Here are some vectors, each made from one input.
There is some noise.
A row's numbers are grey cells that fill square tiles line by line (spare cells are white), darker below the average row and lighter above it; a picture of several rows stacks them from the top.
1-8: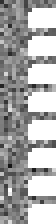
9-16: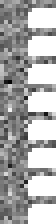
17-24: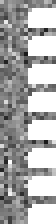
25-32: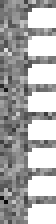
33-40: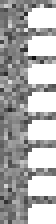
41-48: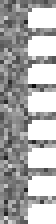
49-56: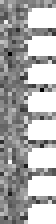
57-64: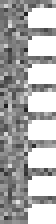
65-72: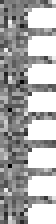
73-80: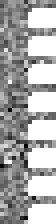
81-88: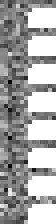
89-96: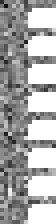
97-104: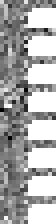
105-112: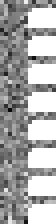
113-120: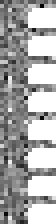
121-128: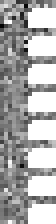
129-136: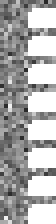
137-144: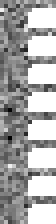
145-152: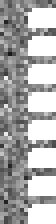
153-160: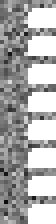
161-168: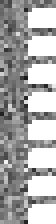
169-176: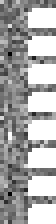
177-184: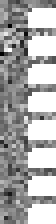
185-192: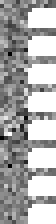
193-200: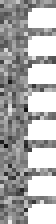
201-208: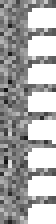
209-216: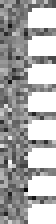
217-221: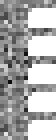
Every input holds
a list of up to two points on a 13-point line.
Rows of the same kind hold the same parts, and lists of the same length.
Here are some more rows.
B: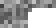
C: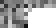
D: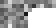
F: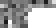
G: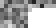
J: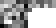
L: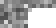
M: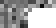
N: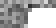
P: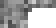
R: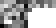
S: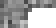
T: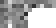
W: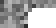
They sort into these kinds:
B, D, L, N, P, S, T, W
C, F, G, M
J, R

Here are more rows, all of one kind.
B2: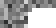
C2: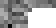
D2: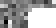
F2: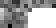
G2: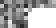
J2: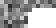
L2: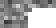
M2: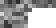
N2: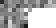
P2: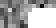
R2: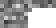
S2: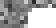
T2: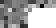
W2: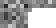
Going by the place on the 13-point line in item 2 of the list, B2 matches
L2, M2 and R2.
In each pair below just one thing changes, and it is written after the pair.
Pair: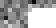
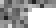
the place on the 13-point line in item 2 of the list
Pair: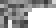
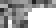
the place on the 13-point line in item 2 of the list
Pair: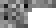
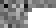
the place on the 13-point line in item 1 of the list
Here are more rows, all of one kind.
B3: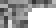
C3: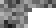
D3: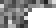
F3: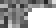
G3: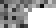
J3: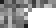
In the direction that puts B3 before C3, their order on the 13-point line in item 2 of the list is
B3, C3, F3, D3, J3, G3.
